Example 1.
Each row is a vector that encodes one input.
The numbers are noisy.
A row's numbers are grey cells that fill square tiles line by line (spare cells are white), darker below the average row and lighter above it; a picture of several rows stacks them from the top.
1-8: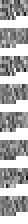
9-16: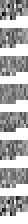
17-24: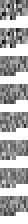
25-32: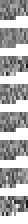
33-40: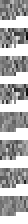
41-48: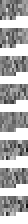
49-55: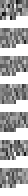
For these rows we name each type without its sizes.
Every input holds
a node of a tree.
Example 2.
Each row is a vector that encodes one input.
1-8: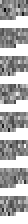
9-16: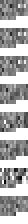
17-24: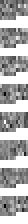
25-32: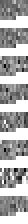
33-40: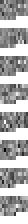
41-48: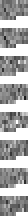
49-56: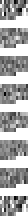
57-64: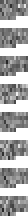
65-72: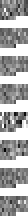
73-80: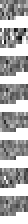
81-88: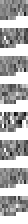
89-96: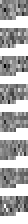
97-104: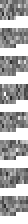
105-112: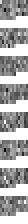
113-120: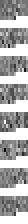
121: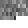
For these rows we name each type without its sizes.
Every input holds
either a fixed value, or a node of a tree.
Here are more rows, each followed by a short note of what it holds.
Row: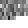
a node of a tree
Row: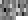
a node of a tree
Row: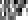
a fixed value
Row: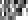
a fixed value
